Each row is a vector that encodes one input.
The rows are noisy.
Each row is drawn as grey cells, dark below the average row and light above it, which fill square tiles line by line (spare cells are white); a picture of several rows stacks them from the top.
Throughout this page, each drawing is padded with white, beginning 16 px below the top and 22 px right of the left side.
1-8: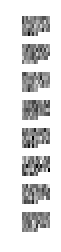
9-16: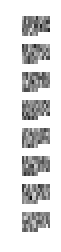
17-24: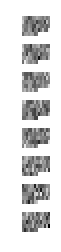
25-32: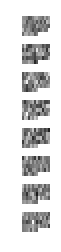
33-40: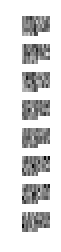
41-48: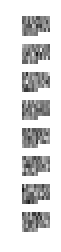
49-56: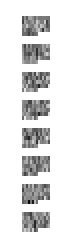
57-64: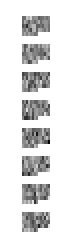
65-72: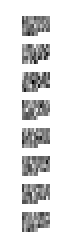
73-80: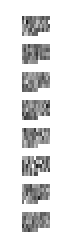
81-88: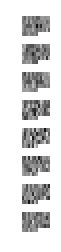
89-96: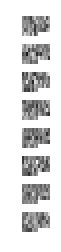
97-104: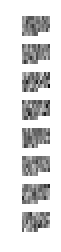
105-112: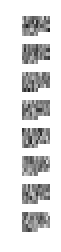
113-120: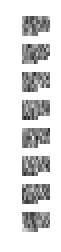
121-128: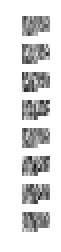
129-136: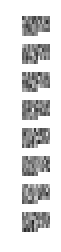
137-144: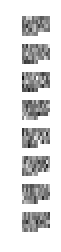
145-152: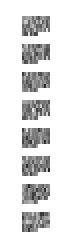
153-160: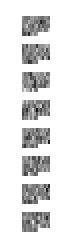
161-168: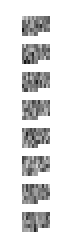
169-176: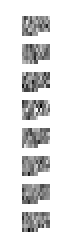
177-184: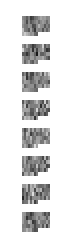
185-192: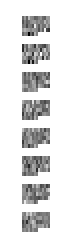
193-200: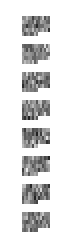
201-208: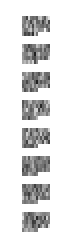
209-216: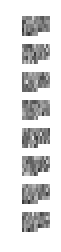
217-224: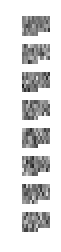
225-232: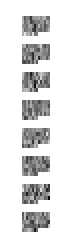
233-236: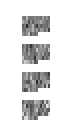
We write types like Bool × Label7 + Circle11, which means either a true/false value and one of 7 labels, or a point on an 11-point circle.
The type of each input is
Bool × (Circle6 + Unit) × Circle10 + Tree12 × Tree12.
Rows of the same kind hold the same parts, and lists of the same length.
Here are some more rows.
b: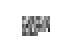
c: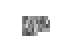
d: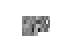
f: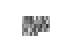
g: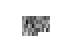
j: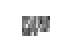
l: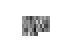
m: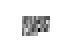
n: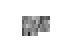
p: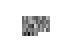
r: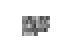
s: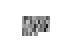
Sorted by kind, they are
b
c, d, j, m, n, p, s
f, g, l, r

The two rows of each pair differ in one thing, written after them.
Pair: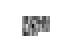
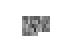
the place on the 10-point circle
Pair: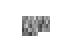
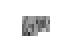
the place on the 10-point circle
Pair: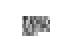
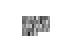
the place on the 10-point circle
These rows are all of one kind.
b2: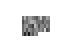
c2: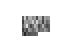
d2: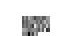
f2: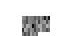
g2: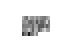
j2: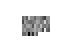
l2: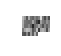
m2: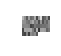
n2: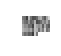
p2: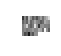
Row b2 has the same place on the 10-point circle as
g2, l2 and m2.
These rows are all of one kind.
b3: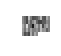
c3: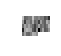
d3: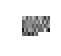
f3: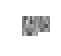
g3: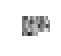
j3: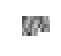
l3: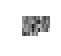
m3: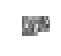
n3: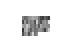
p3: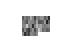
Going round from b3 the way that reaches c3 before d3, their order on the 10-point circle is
b3, m3, l3, c3, d3, n3, p3, f3, j3, g3.
